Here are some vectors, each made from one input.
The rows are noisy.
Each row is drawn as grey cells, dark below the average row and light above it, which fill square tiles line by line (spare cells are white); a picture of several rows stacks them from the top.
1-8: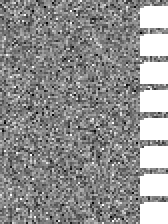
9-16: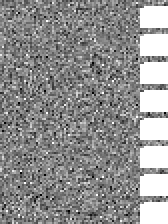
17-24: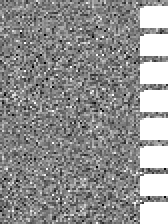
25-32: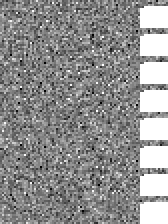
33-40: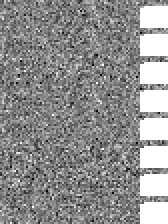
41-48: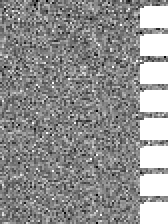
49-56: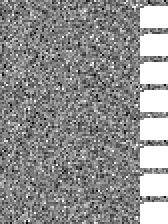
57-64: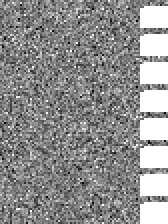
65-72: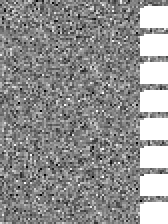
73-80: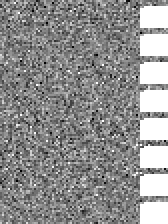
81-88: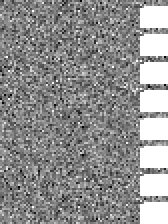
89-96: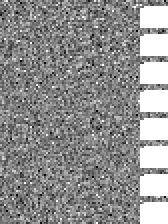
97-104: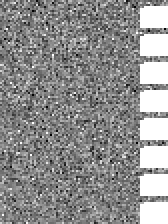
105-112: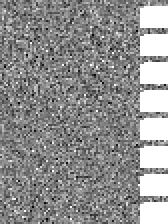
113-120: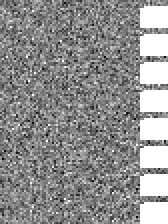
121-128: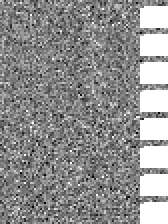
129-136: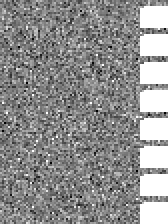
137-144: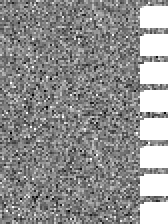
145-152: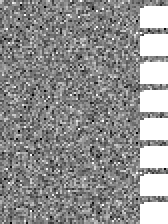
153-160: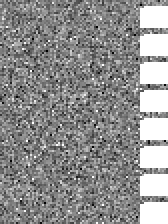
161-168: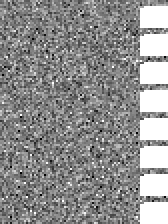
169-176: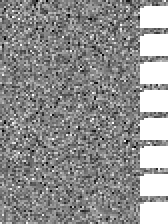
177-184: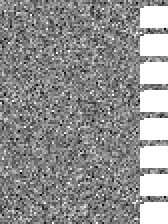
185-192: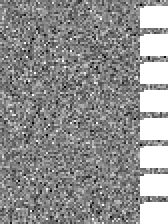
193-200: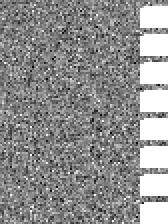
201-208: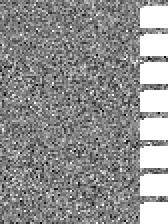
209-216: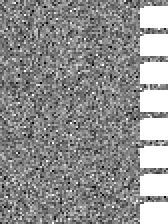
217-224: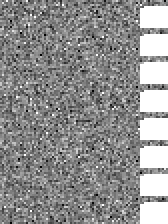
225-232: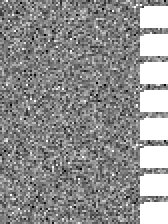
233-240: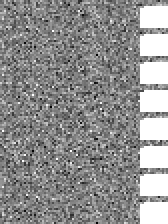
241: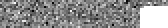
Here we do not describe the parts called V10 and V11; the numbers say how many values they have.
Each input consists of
a value of V10, together with either a point on a 6-point circle and a true/false value, or a value of V11.
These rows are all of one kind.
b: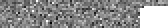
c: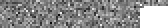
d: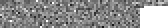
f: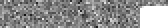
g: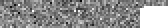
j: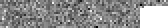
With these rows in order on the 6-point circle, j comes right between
d and g.
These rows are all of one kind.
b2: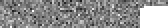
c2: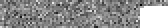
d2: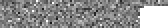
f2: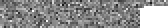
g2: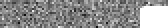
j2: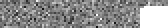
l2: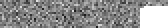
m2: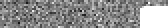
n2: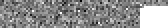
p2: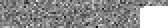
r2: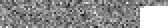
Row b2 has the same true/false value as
d2, f2 and n2.
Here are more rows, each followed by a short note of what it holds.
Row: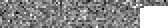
a value of V10 and a value of V11
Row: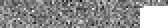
a point on a 6-point circle, a true/false value and a value of V10
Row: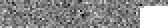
a point on a 6-point circle, a true/false value and a value of V10
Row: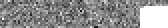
a point on a 6-point circle, a true/false value and a value of V10
